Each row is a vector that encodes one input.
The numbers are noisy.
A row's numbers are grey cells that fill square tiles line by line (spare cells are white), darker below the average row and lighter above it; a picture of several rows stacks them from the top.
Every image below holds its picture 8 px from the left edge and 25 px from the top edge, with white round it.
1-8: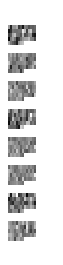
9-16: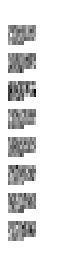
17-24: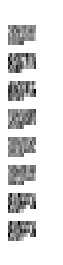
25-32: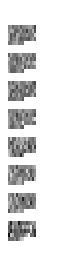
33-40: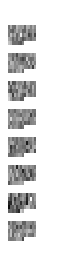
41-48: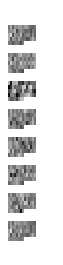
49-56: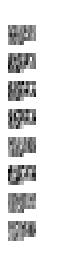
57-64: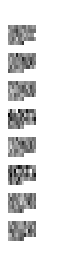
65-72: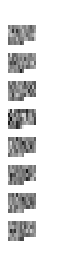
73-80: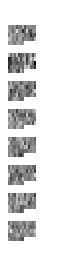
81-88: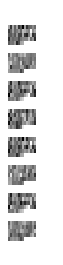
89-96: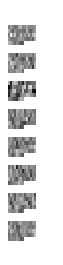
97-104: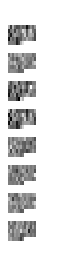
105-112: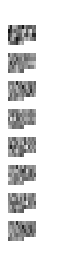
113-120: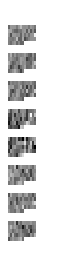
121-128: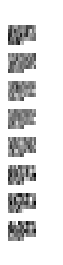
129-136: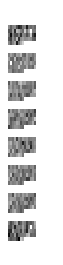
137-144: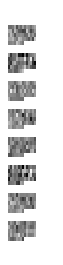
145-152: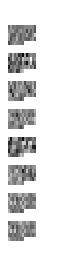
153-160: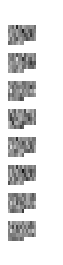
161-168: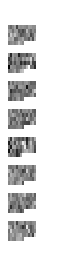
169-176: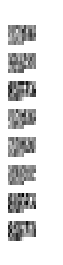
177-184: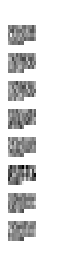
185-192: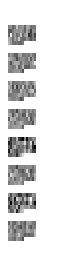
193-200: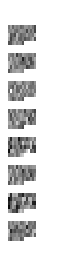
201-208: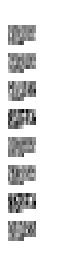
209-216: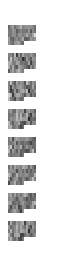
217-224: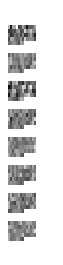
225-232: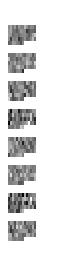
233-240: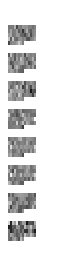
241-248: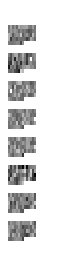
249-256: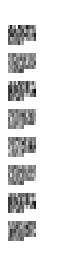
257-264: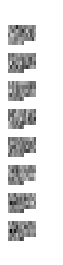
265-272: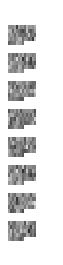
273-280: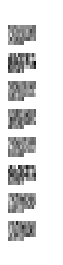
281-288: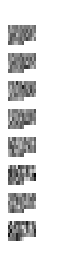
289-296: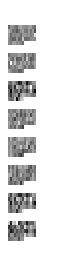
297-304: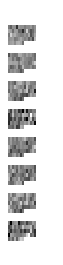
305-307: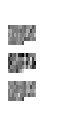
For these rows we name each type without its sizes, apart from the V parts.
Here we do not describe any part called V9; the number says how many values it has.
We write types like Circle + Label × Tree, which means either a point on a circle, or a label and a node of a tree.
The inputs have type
(Bool × Bool × Bool × Bool + Unit) × Line + V9.
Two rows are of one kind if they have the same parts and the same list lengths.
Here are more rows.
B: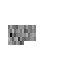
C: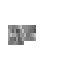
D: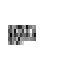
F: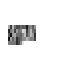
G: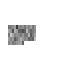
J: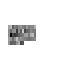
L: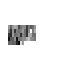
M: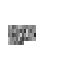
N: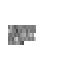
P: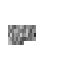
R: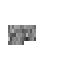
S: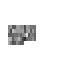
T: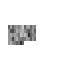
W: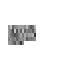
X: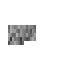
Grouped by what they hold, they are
B, C, J, M, N, P, R, S, T, W, X
D, F, L
G

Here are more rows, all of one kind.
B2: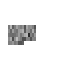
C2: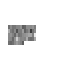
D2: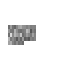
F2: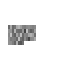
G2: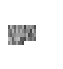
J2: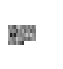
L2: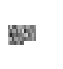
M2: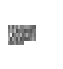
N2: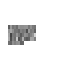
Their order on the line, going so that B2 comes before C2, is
G2, B2, L2, J2, F2, C2, D2, N2, M2.
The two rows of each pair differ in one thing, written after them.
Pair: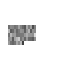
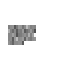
one of the four true/false values
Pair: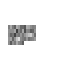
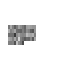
one of the four true/false values
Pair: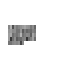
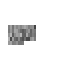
one of the four true/false values
